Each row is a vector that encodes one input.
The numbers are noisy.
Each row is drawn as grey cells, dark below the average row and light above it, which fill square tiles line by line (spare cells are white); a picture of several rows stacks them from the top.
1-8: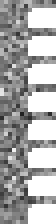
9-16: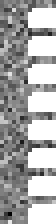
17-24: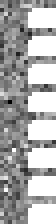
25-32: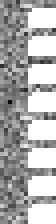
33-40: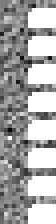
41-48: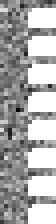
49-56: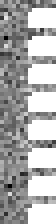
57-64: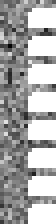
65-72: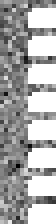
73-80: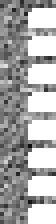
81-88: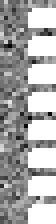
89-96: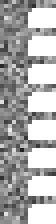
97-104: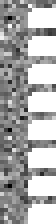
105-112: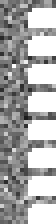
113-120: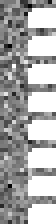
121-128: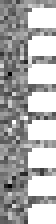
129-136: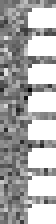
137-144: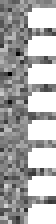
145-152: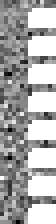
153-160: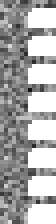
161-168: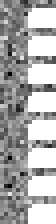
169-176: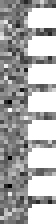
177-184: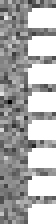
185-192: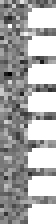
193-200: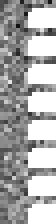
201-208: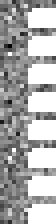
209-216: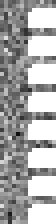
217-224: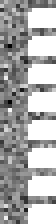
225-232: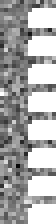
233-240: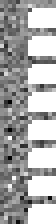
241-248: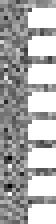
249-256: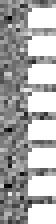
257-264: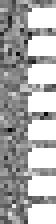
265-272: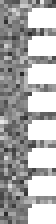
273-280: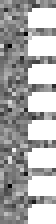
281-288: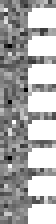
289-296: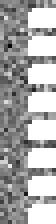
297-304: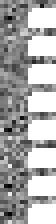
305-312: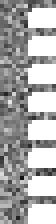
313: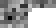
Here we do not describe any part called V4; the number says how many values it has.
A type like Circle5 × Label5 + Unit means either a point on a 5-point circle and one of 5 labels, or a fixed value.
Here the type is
(Bool × Bool × Bool × Bool + V4) × Circle16 × V4.
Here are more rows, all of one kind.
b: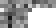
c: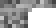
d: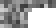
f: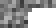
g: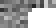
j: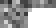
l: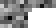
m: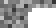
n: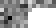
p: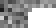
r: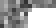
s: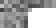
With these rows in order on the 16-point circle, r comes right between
d and j.
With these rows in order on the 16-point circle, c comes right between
m and p.
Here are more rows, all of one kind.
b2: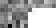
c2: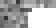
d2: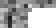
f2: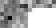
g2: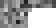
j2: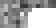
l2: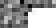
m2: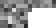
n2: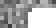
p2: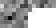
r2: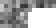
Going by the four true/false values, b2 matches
n2, p2 and r2.
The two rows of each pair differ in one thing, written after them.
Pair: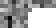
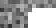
the place on the 16-point circle
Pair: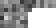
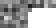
one of the four true/false values
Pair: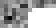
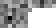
one of the four true/false values
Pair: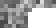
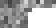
the value of V4
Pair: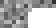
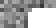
the place on the 16-point circle
